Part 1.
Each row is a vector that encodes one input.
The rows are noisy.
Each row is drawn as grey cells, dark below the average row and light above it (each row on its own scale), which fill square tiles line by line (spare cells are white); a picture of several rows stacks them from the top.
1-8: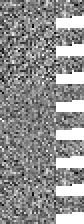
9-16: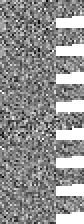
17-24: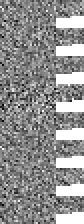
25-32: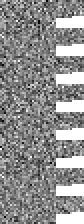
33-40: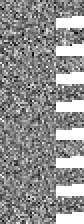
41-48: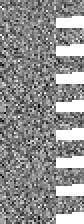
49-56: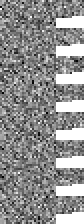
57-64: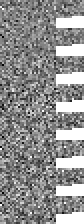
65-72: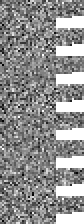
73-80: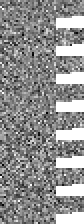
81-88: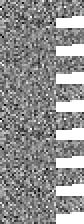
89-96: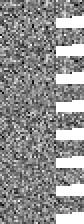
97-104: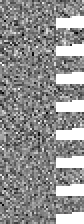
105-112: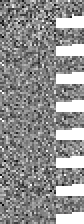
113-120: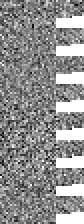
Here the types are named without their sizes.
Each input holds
a point on a line.
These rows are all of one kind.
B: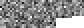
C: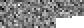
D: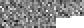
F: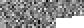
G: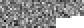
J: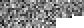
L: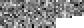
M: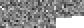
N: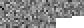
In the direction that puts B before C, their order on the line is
F, B, N, C, L, J, M, D, G.
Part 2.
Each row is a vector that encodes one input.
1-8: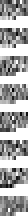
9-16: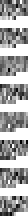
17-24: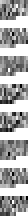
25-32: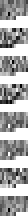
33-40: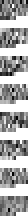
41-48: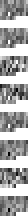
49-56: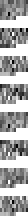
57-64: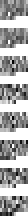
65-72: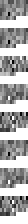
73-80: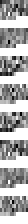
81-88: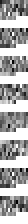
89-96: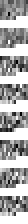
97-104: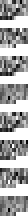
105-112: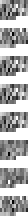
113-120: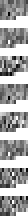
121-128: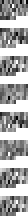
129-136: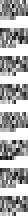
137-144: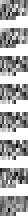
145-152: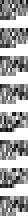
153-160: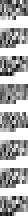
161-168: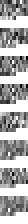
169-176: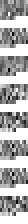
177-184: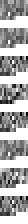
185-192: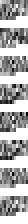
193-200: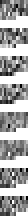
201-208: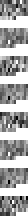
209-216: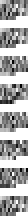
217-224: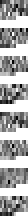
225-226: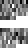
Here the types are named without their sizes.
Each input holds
three true/false values.
